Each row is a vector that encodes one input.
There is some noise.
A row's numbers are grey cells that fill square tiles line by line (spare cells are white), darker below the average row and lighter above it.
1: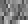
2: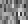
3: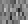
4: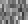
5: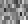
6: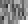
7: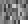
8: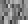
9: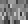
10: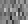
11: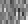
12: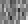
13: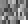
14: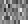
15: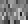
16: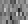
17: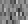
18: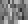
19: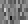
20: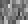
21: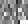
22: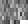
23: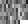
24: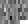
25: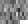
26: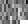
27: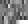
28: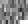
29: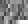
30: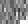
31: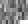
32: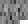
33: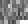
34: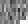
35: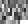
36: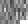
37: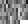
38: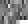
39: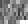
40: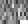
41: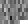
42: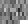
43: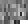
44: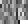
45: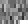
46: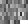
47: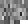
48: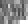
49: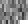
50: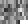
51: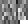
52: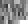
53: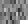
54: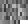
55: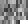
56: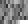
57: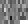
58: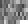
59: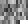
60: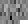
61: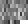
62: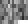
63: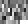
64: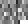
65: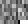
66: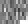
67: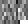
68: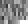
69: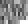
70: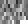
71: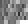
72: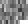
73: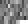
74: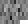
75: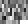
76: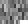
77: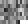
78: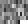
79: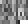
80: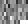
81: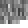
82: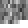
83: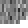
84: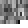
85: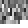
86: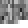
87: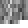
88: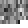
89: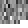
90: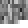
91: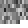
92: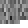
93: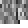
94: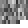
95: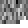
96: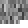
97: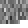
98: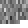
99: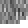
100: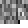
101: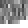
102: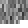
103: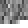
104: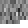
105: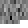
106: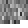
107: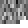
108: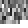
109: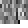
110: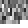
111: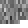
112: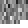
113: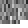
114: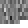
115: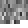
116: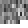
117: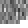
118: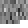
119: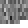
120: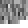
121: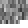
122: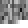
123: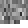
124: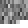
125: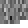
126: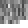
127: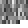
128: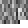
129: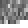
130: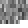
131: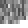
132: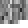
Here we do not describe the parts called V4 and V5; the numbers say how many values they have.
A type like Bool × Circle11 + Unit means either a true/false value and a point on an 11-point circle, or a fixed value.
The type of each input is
Circle6 × V5 + List2(Bool × V4).
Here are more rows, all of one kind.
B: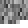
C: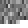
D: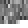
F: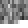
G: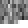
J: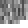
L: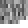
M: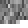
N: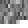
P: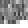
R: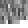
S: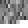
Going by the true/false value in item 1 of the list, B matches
L and P.
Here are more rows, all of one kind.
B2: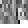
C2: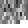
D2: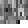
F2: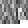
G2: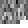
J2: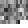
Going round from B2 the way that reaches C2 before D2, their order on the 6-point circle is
B2, F2, G2, C2, J2, D2.
